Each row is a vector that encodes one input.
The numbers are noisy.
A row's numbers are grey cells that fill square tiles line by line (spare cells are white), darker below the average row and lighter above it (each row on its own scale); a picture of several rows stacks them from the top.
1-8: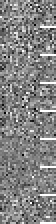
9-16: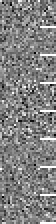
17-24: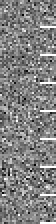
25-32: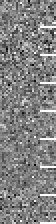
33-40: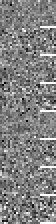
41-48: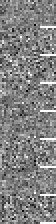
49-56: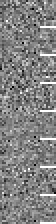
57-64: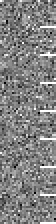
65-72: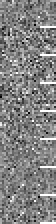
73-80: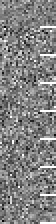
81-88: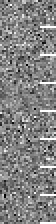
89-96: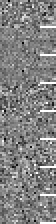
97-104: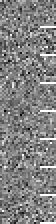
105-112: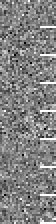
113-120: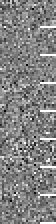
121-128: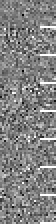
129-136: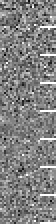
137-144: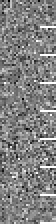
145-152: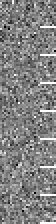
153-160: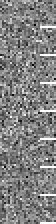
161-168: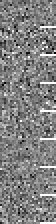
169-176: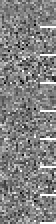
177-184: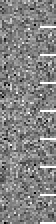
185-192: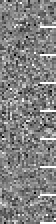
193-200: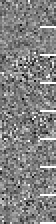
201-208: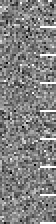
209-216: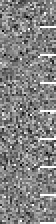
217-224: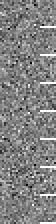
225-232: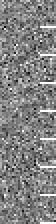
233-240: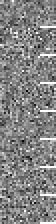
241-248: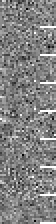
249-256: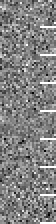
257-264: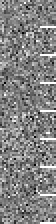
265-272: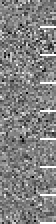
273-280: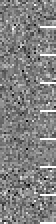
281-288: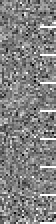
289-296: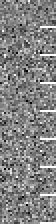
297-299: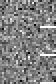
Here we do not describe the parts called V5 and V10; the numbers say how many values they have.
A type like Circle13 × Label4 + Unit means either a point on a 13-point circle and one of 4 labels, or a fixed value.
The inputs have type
(Bool × Bool × Bool + V10) × V5 + Tree11 × Tree11.
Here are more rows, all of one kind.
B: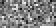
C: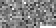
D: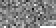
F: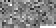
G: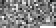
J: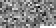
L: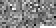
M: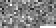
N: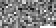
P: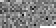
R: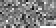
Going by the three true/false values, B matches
G, J and L.
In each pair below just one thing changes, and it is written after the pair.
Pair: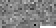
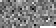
the value of V5
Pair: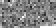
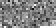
the value of V5
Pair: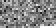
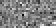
the value of V5
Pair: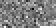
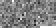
the value of V5
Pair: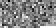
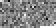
the value of V5
